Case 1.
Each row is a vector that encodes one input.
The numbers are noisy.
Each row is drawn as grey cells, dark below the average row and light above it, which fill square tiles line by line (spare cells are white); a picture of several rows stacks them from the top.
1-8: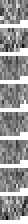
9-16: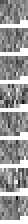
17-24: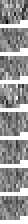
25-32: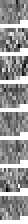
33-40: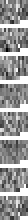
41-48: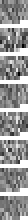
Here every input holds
either a point on each of two 5-point lines, or a node of a 7-node tree.
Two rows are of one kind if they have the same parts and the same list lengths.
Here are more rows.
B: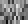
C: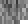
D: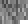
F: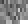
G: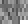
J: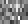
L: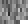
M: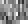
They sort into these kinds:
B, J, M
C, D, F, G, L

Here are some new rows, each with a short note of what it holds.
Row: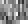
a node of a 7-node tree
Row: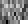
a node of a 7-node tree
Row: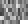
a node of a 7-node tree
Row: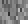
a point on each of two 5-point lines
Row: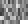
a node of a 7-node tree
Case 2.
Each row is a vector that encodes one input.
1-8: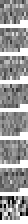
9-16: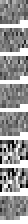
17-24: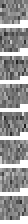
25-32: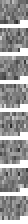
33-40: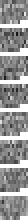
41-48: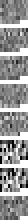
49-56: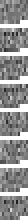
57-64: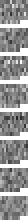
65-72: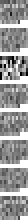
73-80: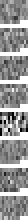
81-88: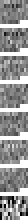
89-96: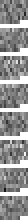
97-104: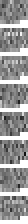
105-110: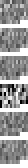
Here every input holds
either a fixed value, or a point on a 4-point line, a point on a 5-point line and a true/false value.
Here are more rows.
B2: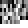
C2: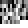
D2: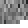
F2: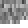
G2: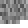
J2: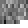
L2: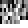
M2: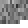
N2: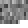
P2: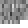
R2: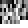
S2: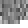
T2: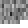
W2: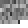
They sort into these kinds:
B2, C2, L2, R2
D2, F2, G2, J2, M2, N2, P2, S2, T2, W2

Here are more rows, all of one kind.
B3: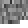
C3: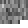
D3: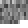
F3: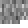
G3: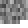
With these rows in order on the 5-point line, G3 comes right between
D3 and F3.
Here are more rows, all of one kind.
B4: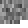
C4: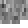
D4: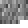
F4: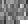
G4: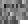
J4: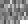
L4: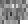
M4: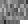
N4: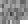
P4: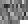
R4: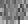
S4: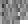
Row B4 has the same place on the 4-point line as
D4, L4 and N4.
